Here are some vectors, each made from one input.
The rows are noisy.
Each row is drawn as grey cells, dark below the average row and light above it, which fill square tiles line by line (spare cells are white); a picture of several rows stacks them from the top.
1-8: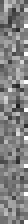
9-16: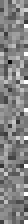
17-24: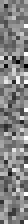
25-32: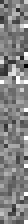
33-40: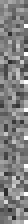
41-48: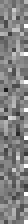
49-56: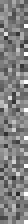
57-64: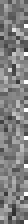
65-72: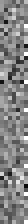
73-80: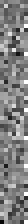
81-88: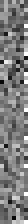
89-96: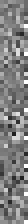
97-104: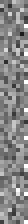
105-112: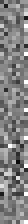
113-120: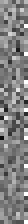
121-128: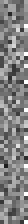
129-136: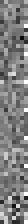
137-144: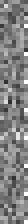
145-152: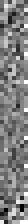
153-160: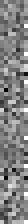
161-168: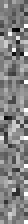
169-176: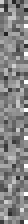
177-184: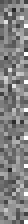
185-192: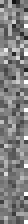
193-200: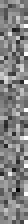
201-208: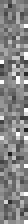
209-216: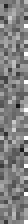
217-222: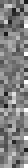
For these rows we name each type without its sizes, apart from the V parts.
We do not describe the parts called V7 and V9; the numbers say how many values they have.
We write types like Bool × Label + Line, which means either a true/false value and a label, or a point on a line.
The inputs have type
Bool × V7 × V9 + List(Line).
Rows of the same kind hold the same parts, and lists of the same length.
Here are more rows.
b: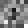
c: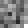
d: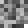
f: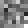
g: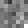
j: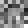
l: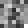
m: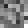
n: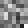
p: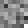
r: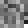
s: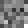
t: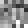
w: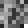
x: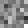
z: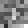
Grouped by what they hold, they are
b, d, f, g, j, l, r, s, w
c, m, n, p, x
t
z

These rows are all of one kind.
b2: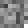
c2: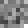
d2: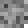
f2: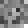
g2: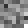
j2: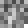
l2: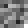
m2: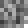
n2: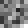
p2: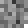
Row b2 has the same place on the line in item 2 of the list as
j2, l2 and n2.
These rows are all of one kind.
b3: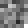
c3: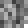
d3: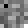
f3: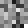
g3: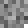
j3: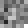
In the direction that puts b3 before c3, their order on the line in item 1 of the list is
j3, f3, g3, d3, b3, c3.
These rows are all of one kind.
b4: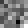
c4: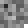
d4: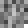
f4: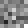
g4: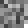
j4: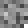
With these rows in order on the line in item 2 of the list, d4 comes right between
g4 and j4.
